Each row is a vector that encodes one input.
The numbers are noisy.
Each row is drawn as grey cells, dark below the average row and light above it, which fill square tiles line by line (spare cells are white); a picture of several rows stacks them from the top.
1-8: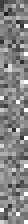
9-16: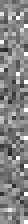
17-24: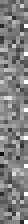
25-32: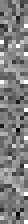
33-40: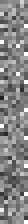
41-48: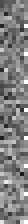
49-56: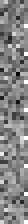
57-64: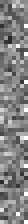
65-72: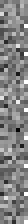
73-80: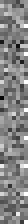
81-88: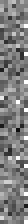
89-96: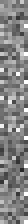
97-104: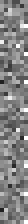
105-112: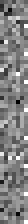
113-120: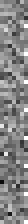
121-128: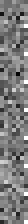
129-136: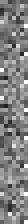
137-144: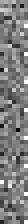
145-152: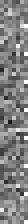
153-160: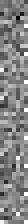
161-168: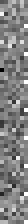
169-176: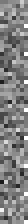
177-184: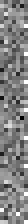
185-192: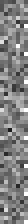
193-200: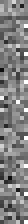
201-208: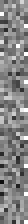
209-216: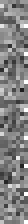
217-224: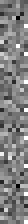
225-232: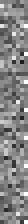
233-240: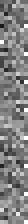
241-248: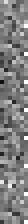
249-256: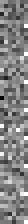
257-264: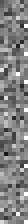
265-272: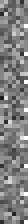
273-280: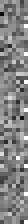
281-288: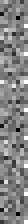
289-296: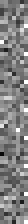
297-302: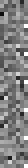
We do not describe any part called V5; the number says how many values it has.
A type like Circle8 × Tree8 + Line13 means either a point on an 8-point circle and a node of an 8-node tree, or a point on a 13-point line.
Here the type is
(Bool × Bool × Bool + V5) × (Line9 + Tree10).
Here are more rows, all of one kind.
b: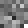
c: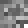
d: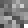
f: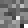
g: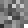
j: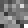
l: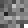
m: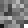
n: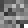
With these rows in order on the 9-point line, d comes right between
g and m.
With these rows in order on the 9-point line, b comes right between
f and g.
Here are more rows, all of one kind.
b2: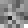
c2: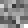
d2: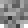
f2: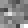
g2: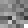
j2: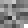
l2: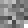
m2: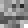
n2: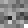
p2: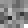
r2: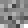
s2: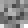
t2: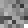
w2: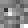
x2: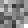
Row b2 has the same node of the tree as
g2, n2, p2 and t2.
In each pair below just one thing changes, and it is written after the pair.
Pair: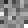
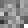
the node of the tree
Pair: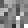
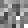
the value of V5
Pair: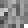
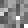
the value of V5
